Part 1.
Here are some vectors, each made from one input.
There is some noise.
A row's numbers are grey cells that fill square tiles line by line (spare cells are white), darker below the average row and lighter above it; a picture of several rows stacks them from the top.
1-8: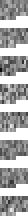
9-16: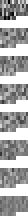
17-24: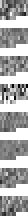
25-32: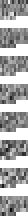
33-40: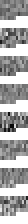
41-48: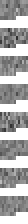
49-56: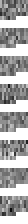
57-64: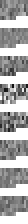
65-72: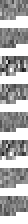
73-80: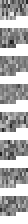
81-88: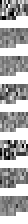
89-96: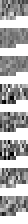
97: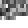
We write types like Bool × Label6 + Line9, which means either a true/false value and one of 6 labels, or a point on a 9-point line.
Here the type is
Label8 × Line9.
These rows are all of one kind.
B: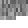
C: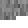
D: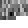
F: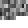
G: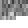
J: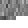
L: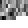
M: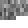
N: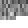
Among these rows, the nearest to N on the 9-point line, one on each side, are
B and C.
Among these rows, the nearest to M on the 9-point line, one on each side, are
B and D.
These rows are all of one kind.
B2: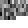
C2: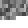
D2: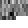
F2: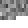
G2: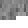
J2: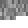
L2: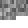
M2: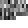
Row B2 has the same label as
C2 and F2.
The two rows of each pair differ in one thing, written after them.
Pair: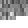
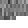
the label
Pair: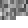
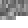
the place on the 9-point line
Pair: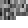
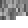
the label
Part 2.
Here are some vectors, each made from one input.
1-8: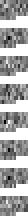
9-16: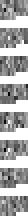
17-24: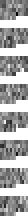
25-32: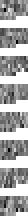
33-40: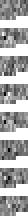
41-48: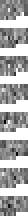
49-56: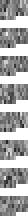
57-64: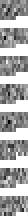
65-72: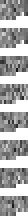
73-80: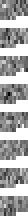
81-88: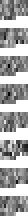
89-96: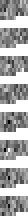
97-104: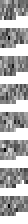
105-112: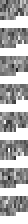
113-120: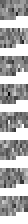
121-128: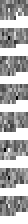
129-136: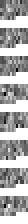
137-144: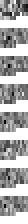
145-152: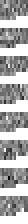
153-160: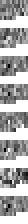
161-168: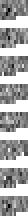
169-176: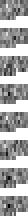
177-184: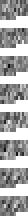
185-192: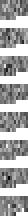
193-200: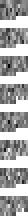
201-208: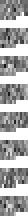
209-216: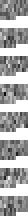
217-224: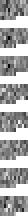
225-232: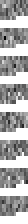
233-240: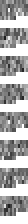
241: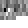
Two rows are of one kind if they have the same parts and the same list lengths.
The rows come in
3 kinds.
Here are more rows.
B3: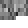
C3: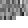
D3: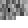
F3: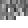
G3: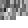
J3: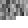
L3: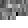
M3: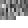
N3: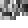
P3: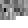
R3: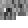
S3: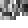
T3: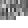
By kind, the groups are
B3, F3, L3, M3, R3, T3
C3, D3, G3, J3, P3
N3, S3

